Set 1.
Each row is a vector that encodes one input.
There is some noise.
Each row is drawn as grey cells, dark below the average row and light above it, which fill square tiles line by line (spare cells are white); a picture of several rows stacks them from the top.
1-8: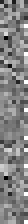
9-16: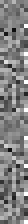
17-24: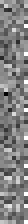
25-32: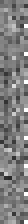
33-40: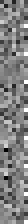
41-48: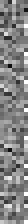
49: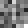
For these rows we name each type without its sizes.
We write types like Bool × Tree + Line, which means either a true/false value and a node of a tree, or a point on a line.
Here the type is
Tree.
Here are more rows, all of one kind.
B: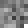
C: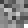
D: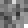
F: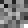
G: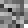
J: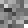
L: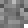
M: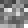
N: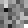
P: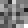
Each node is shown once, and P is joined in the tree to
D.
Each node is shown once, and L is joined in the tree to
B, D and J.
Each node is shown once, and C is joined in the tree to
B, F and M.
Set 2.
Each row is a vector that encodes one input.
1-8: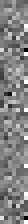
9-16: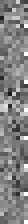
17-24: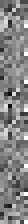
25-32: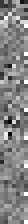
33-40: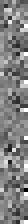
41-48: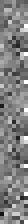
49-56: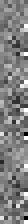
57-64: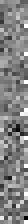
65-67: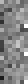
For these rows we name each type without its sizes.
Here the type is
Line.
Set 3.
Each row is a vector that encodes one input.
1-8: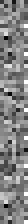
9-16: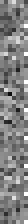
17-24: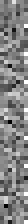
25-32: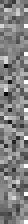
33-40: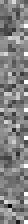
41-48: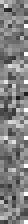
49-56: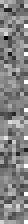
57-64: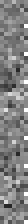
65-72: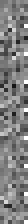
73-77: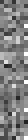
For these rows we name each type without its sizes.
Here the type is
Tree.
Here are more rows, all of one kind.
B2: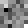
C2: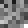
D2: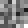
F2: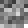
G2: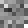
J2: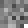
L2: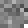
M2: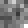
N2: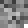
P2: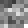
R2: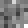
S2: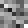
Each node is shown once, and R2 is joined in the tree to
D2, L2 and M2.
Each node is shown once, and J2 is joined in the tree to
L2 and N2.
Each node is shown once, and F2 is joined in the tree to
N2 and P2.
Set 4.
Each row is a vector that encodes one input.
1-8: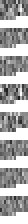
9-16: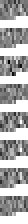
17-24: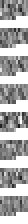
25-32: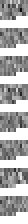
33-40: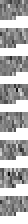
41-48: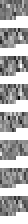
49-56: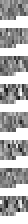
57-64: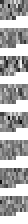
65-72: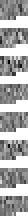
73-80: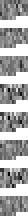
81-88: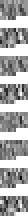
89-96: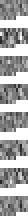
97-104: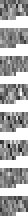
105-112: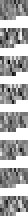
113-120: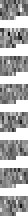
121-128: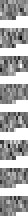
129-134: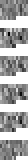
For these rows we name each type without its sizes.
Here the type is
Line.
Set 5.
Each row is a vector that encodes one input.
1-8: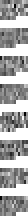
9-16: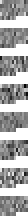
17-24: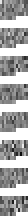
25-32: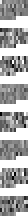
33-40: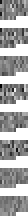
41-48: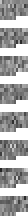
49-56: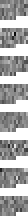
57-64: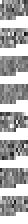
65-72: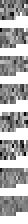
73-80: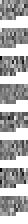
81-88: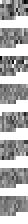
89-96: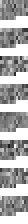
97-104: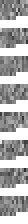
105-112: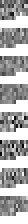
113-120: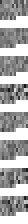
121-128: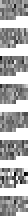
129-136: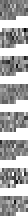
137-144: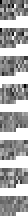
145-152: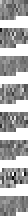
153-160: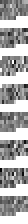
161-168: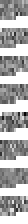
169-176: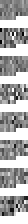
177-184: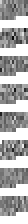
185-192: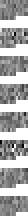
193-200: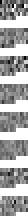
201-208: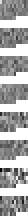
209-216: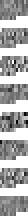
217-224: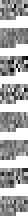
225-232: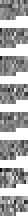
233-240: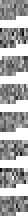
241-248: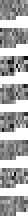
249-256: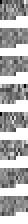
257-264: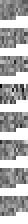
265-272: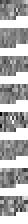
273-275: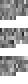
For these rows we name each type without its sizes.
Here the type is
Line.
